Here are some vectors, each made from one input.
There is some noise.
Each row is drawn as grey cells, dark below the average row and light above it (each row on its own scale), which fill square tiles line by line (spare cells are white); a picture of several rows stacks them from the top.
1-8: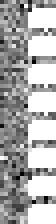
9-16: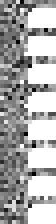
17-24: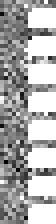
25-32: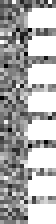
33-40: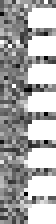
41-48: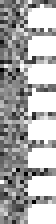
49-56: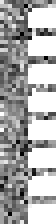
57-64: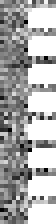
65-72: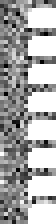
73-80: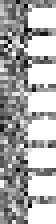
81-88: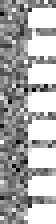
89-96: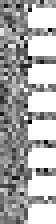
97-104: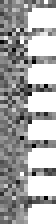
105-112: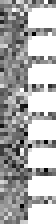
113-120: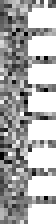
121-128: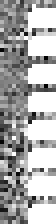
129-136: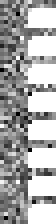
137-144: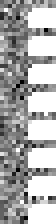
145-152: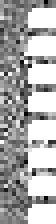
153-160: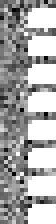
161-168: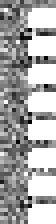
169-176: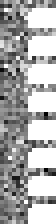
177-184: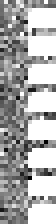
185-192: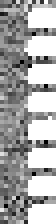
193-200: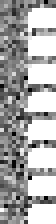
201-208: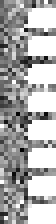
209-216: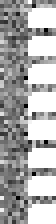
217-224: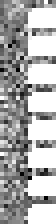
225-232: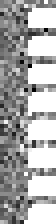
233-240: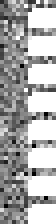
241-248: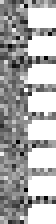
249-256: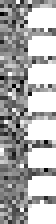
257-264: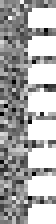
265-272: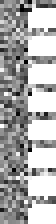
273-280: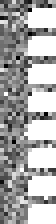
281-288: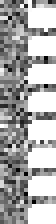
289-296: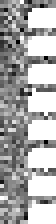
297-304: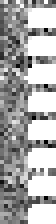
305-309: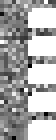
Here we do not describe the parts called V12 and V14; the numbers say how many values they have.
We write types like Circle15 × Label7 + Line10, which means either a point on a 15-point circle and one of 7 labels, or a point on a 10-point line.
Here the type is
(Bool × Bool × Bool × Bool + Circle5) × V12 × V14.
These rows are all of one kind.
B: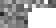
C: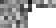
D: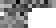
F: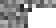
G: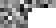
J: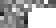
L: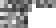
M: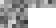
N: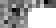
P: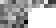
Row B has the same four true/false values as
F, L and M.
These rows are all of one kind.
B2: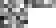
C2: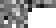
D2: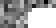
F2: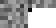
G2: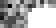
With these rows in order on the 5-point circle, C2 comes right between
B2 and G2.
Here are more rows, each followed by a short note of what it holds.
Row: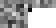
four true/false values, a value of V12 and a value of V14
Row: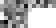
four true/false values, a value of V12 and a value of V14
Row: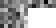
a point on a 5-point circle, a value of V12 and a value of V14
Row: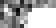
four true/false values, a value of V12 and a value of V14
